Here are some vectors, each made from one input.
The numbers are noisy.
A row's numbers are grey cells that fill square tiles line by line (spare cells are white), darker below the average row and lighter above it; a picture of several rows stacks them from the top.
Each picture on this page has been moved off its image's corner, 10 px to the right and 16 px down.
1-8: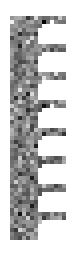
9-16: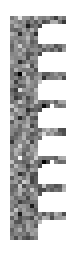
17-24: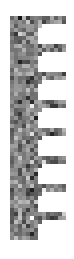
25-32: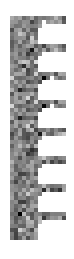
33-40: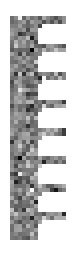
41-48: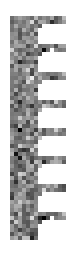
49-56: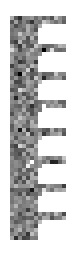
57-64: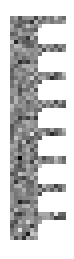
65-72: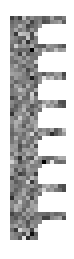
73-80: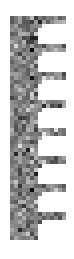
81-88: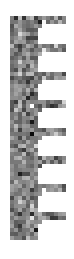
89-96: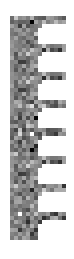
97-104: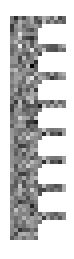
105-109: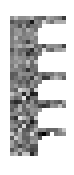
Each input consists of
a point on an 8-point line, together with either a point on a 6-point line, or a point on an 8-point line.
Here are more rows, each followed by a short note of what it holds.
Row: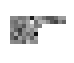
a point on a 6-point line and a point on an 8-point line
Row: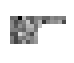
a point on each of two 8-point lines
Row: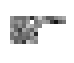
a point on a 6-point line and a point on an 8-point line
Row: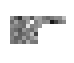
a point on a 6-point line and a point on an 8-point line
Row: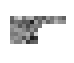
a point on each of two 8-point lines
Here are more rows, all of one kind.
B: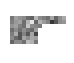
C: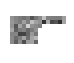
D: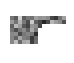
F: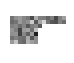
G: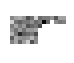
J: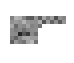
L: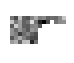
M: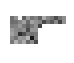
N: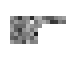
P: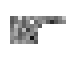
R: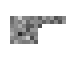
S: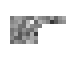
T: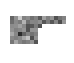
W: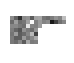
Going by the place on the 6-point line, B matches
P, S and W.
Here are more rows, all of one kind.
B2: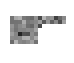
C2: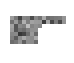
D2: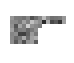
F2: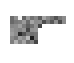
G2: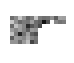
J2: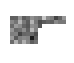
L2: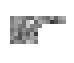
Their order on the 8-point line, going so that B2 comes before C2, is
J2, F2, G2, B2, L2, C2, D2.
